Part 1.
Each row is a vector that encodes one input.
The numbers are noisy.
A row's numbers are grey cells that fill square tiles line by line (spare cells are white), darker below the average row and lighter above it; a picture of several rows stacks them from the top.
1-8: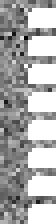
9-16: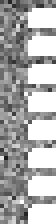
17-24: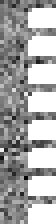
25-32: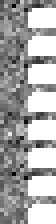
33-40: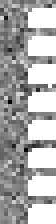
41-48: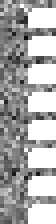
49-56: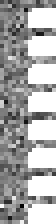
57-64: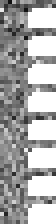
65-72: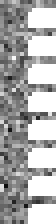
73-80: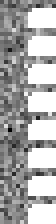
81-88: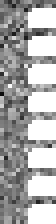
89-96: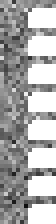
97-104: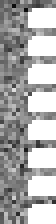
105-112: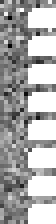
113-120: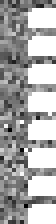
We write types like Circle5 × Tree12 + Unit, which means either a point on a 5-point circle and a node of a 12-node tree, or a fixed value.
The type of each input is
Bool × Bool × Bool + Tree7 × Tree7 + Unit.
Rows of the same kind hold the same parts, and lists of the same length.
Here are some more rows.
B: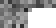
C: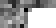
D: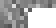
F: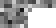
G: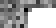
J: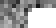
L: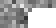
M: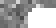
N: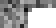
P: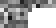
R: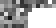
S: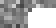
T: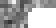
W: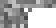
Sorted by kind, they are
B, C, G, J, N
D, F, L, M, S, T, W
P, R

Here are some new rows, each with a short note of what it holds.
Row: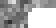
three true/false values
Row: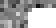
a node of each of two 7-node trees
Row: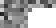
three true/false values
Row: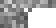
three true/false values
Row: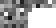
a fixed value
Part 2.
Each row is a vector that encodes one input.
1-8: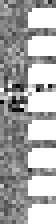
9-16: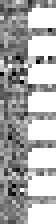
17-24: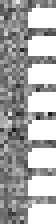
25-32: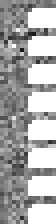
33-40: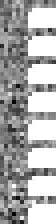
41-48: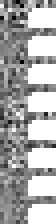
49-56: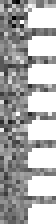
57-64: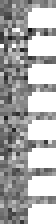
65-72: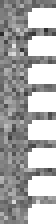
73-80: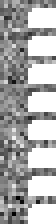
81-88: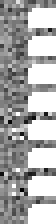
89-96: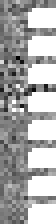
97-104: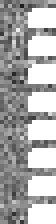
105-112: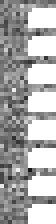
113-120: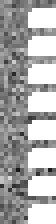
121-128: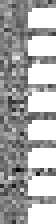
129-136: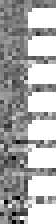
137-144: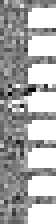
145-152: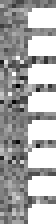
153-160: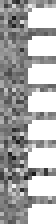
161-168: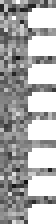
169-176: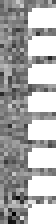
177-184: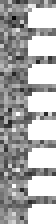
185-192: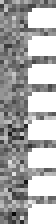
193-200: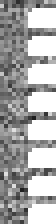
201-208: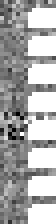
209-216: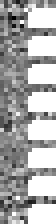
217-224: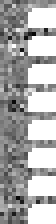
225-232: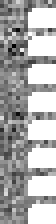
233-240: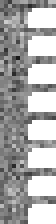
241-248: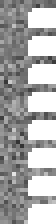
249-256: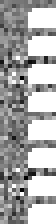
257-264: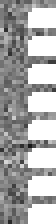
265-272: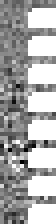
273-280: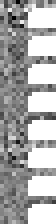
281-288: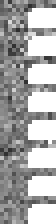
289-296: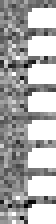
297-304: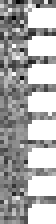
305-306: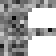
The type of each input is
(Bool × Bool × Bool + Line10) × Line11.
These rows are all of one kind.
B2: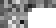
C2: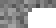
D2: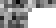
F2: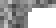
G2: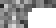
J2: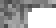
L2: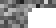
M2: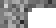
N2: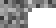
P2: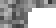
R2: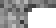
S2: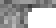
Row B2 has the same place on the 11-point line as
G2, J2, N2 and S2.
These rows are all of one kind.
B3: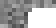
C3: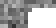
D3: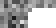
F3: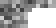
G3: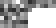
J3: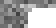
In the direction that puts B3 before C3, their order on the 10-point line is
F3, D3, G3, J3, B3, C3.
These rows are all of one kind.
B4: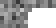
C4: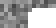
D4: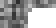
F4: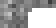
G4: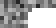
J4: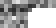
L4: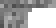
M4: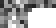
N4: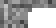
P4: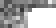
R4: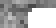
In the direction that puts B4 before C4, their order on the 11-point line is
M4, N4, G4, B4, J4, R4, F4, D4, C4, P4, L4.
